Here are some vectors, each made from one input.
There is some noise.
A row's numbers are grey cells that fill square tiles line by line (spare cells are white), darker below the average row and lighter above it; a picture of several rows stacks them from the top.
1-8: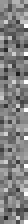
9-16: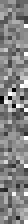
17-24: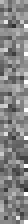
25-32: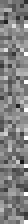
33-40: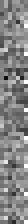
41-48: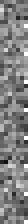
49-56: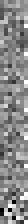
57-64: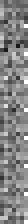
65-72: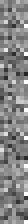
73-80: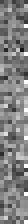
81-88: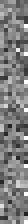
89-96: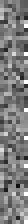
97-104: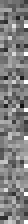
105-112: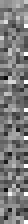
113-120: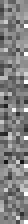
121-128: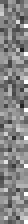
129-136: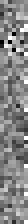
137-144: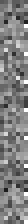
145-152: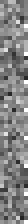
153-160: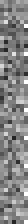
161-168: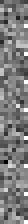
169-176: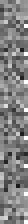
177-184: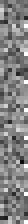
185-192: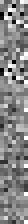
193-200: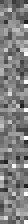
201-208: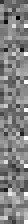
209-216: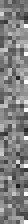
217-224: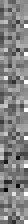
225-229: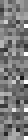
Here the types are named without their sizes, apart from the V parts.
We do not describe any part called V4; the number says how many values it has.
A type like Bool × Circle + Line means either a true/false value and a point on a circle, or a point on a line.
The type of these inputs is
List(Bool × V4).
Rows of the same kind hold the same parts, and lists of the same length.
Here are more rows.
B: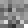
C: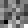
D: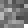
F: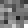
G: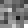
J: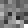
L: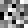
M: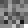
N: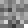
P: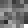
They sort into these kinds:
B, N
C, D, F, G, J, M, P
L

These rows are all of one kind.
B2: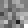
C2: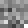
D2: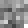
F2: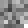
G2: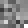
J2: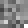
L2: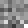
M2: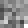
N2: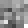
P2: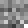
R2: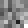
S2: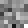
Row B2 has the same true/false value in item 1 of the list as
G2, J2, M2 and R2.
